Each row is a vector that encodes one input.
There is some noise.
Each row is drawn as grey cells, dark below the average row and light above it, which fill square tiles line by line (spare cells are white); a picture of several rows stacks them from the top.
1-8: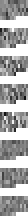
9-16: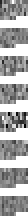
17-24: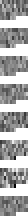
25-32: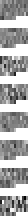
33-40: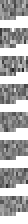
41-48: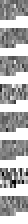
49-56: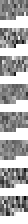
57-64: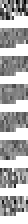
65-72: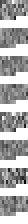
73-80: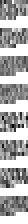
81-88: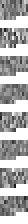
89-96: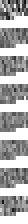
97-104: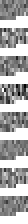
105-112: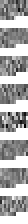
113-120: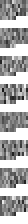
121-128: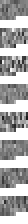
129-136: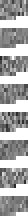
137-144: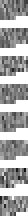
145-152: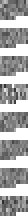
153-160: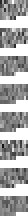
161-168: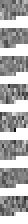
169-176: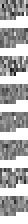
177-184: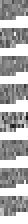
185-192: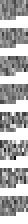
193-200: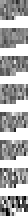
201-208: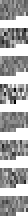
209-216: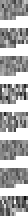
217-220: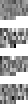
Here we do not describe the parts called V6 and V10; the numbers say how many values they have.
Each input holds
either a point on a 4-point line, a true/false value and a value of V10, or a value of V6.
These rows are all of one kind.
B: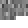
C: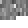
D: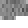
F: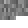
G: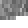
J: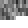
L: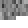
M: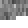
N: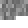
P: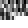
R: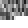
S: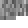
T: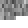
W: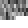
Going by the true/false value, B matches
F, J and P.
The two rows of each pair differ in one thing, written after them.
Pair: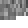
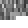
the place on the 4-point line
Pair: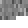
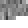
the place on the 4-point line
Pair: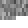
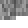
the place on the 4-point line
